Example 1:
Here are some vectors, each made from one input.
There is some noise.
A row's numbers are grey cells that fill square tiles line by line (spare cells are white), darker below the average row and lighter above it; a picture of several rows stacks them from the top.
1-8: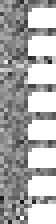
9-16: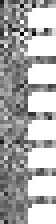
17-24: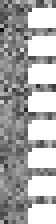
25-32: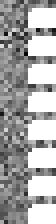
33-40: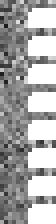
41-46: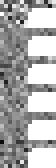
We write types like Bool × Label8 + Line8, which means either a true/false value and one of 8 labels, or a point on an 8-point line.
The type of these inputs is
Line5.
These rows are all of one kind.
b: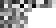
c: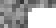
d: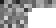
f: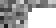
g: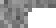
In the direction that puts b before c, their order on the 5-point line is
b, d, c, g, f.
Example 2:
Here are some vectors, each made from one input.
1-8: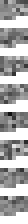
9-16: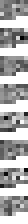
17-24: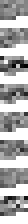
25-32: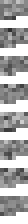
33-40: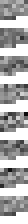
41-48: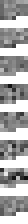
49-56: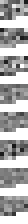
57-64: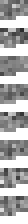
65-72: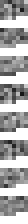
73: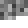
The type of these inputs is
Tree12 + Unit.
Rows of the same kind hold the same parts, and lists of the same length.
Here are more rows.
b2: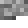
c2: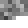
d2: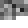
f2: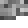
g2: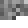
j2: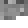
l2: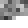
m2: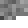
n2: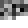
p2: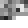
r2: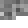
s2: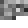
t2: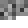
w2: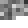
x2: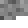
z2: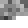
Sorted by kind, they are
b2, d2, f2, g2, j2, m2, n2, r2, s2, t2, w2, x2
c2, l2, p2, z2

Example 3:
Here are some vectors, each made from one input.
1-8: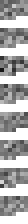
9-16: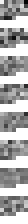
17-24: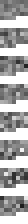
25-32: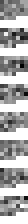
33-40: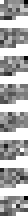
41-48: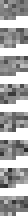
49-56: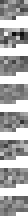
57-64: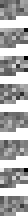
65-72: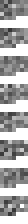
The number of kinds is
2.
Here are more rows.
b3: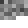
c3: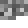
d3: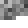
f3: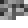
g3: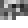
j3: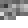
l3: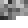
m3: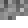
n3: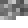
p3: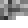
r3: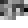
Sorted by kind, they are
b3, c3, d3, f3, g3, j3, m3, n3, r3
l3, p3

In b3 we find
a node of an 8-node tree.
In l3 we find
a fixed value.
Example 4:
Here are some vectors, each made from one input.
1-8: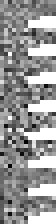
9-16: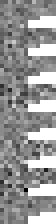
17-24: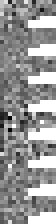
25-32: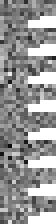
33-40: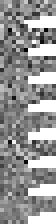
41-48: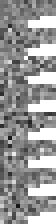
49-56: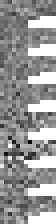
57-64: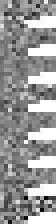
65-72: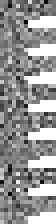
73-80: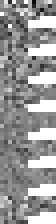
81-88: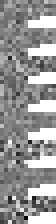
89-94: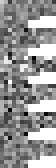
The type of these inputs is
Bool × Bool × Bool × Bool.
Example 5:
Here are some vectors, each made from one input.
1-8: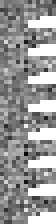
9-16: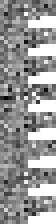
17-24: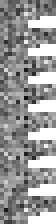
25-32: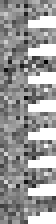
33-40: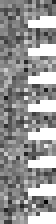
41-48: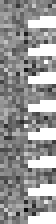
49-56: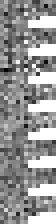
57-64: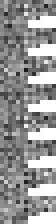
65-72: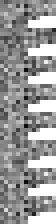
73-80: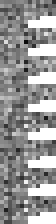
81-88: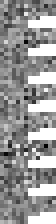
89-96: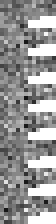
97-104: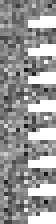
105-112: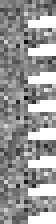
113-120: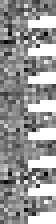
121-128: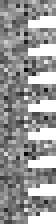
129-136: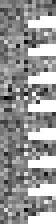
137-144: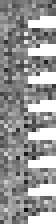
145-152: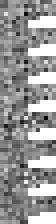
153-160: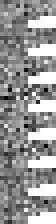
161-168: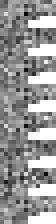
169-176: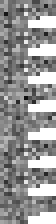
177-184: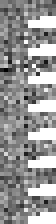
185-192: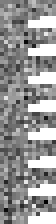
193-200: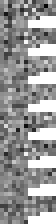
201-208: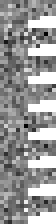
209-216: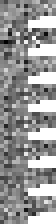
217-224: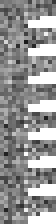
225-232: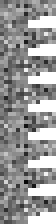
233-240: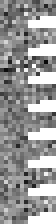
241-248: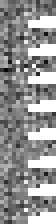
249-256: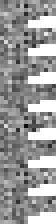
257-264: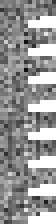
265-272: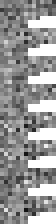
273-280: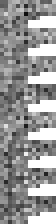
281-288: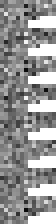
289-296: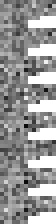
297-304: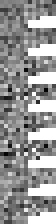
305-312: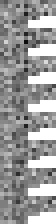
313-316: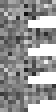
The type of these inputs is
Line11.
